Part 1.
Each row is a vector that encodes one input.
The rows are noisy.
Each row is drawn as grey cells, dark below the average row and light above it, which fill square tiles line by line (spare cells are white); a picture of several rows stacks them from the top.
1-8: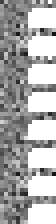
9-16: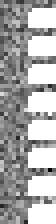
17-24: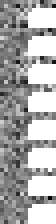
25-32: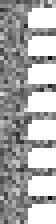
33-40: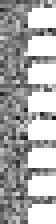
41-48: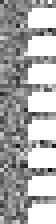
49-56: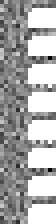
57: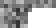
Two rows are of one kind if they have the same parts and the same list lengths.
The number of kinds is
2.
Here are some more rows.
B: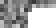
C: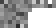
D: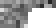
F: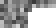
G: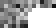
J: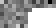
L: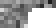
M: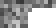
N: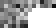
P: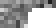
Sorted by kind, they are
B, C, D, F, J, L, M, P
G, N

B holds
three true/false values.
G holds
a fixed value.
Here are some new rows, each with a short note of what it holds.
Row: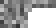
three true/false values
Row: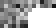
a fixed value
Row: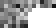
a fixed value
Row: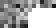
a fixed value
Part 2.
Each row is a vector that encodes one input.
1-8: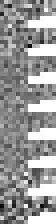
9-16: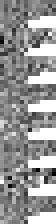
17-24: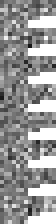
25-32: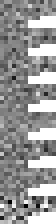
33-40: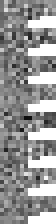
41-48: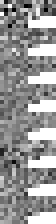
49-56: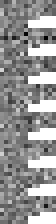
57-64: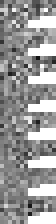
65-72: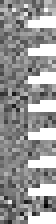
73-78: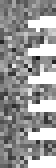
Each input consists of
a point on a 9-point line.
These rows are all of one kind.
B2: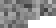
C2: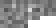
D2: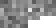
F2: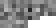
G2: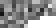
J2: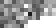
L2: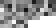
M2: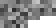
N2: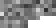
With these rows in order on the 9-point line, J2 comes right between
B2 and N2.
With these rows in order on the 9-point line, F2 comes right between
G2 and N2.
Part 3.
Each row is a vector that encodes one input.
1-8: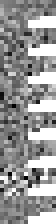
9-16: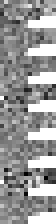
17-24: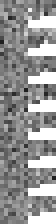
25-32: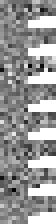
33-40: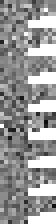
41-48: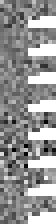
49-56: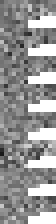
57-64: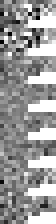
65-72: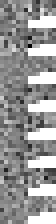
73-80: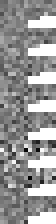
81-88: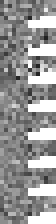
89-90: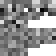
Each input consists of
a point on a 9-point line.
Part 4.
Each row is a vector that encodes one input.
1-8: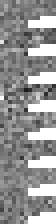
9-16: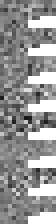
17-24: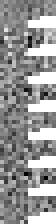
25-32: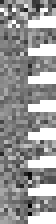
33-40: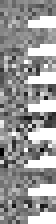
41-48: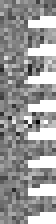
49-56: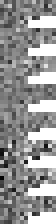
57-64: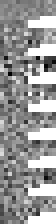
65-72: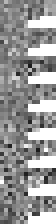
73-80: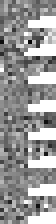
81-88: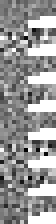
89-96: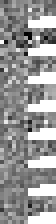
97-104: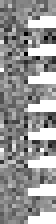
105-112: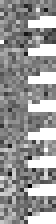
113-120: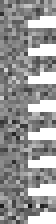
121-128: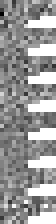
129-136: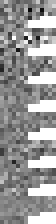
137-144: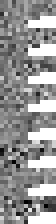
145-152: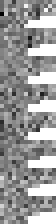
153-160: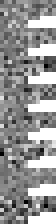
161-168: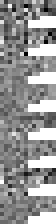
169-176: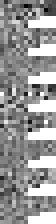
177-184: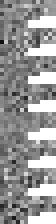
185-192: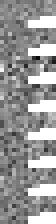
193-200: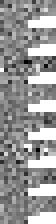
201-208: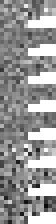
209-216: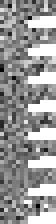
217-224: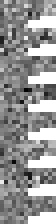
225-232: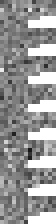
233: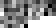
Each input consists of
a point on a 9-point line.
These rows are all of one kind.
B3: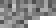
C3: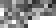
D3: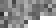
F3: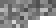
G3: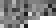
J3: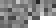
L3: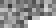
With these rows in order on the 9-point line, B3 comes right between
G3 and L3.
